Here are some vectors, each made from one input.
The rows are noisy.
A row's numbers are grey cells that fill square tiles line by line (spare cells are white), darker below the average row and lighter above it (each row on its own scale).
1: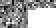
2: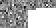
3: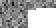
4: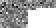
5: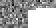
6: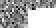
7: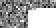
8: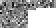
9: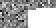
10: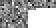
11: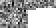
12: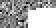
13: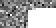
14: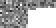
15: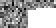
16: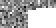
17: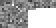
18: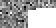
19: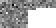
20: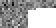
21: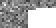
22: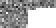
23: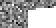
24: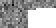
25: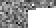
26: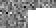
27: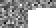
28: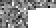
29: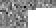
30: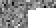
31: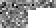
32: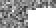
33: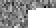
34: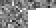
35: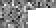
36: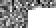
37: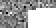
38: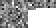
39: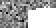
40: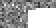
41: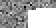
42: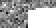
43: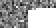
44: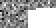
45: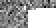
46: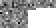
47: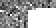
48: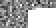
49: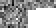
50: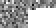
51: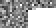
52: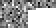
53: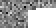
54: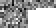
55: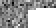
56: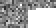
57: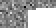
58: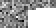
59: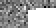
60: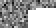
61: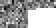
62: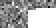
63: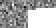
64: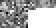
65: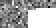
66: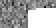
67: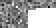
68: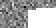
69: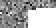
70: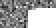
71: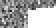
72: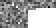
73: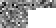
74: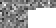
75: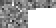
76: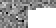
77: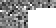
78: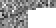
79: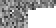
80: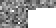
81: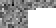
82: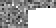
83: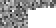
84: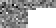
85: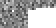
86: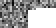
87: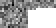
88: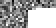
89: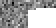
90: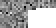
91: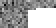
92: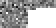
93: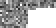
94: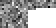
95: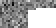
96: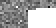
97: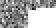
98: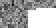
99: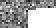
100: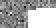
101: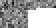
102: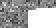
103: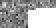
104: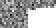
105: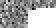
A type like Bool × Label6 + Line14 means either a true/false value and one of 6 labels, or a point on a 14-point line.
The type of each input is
(Line7 + Line9) × Line9.
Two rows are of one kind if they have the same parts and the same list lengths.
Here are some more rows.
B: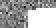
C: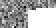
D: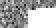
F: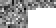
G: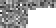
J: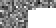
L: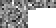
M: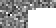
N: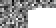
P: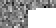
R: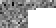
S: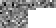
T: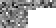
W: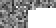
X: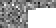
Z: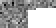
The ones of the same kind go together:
B, C, D, L, X
F, G, J, M, N, P, R, S, T, W, Z

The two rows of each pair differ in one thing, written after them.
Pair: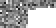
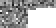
the place on the 7-point line
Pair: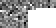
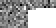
the place on the 7-point line
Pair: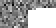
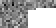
the place on the 9-point line
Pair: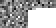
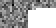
the place on the 7-point line
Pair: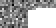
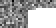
the place on the 7-point line
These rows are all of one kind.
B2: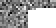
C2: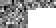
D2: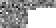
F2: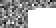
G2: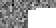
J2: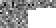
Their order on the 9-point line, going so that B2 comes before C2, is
B2, G2, F2, C2, J2, D2.
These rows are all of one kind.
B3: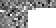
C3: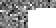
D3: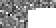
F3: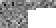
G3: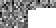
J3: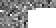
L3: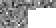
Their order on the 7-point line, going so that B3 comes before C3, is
B3, J3, D3, C3, G3, F3, L3.
